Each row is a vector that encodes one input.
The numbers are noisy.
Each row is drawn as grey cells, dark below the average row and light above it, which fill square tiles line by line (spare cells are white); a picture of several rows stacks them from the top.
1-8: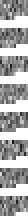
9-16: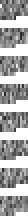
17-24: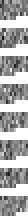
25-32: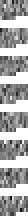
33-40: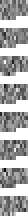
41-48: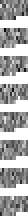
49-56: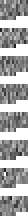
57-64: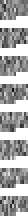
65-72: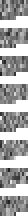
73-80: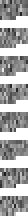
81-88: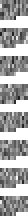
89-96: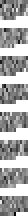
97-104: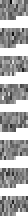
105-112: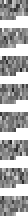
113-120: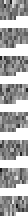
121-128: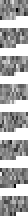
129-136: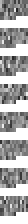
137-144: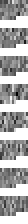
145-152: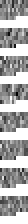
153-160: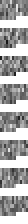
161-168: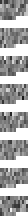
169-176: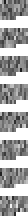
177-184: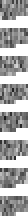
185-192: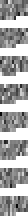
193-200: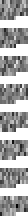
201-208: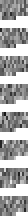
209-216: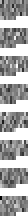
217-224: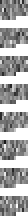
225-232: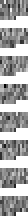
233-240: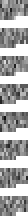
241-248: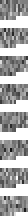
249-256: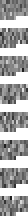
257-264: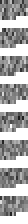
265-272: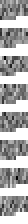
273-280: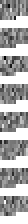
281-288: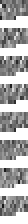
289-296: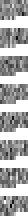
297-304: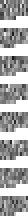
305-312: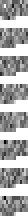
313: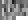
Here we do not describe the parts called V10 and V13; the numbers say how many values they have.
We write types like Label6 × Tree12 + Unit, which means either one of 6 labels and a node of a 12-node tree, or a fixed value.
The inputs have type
Bool × (Line16 + V13) × V10.
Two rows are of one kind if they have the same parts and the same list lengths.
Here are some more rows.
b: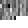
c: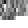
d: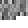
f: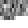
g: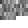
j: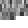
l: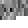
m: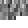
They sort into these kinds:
b, d, g, l
c, f, j, m

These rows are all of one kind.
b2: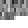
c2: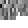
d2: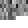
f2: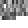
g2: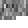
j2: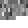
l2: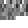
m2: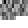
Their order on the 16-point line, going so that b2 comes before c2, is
f2, b2, g2, m2, c2, d2, j2, l2.
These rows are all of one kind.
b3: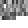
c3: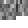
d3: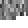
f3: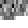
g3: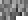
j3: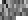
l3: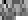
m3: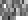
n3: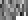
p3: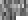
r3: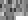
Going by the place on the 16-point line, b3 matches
j3, l3 and m3.
